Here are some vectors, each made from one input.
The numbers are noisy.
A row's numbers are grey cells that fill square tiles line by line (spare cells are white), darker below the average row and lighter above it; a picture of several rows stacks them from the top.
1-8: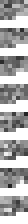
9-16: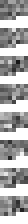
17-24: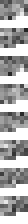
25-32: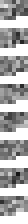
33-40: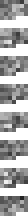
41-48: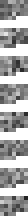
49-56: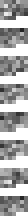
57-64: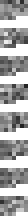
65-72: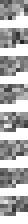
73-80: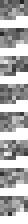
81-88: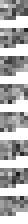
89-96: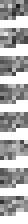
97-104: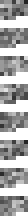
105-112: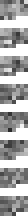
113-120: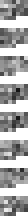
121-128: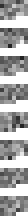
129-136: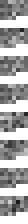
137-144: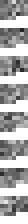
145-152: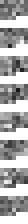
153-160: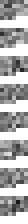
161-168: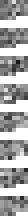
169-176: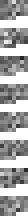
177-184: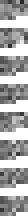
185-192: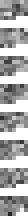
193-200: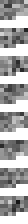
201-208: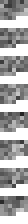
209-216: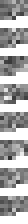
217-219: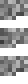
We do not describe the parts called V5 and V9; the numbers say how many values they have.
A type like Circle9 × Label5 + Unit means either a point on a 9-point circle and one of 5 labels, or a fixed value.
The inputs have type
Bool × V5 + Circle6 + V9.
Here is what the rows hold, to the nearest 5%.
About 30% of them hold a point on a 6-point circle. About 35% of them hold a true/false value and a value of V5. The rest hold a value of V9.
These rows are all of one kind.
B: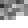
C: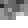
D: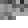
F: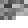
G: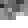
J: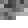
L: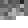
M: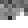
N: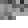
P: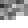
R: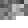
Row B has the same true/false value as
F, P and R.
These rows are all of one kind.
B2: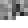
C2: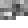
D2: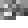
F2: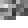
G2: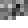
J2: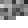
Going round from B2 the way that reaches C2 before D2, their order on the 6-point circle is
B2, C2, D2, F2, J2, G2.
